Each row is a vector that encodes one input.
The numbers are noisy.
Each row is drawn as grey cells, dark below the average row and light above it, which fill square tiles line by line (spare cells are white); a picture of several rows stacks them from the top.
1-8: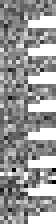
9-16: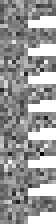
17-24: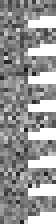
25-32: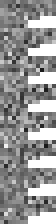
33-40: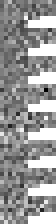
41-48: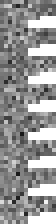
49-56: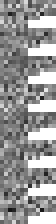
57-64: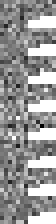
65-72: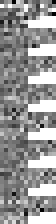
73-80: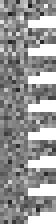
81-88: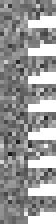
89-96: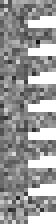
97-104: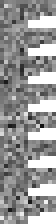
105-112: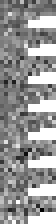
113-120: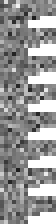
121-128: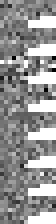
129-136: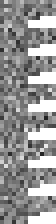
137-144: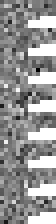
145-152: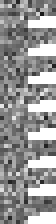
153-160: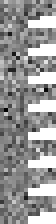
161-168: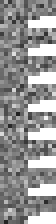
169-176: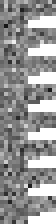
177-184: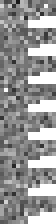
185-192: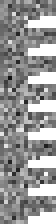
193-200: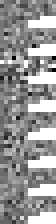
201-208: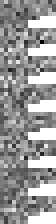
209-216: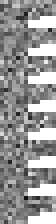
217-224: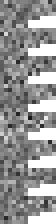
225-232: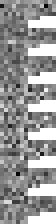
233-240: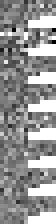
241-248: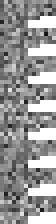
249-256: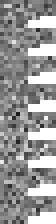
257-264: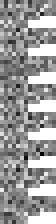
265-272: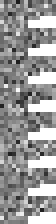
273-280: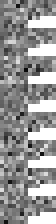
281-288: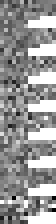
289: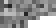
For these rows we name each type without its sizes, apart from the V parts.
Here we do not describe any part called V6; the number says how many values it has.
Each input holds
a list of items, each a point on a line and a value of V6.
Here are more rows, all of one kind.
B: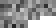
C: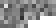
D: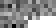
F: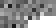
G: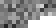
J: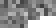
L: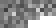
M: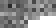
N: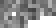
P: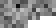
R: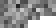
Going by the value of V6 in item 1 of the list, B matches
D, F, P and R.
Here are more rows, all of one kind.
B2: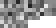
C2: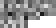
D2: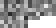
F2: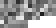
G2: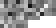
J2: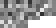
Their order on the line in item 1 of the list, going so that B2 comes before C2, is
F2, G2, B2, D2, J2, C2.
